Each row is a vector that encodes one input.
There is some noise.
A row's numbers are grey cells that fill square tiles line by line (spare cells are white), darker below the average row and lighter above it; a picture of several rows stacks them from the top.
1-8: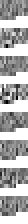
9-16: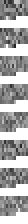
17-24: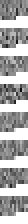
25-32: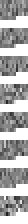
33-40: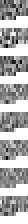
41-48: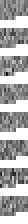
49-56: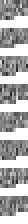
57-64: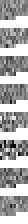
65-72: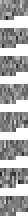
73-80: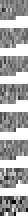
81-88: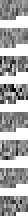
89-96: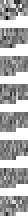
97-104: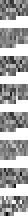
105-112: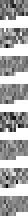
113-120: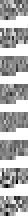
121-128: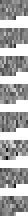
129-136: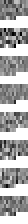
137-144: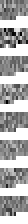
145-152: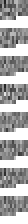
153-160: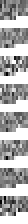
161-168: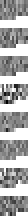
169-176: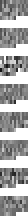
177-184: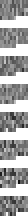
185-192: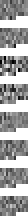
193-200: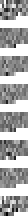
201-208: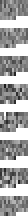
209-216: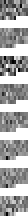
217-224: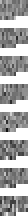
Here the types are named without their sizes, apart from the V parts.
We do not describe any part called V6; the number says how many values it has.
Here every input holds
a true/false value and a value of V6, together with either a fixed value, or a node of a tree.
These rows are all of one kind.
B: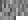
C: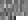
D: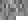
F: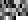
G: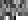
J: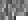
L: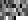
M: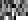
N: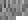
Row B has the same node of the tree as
J, M and N.
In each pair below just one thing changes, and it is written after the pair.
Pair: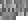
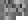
the value of V6
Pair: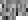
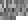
the value of V6
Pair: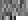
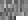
the node of the tree
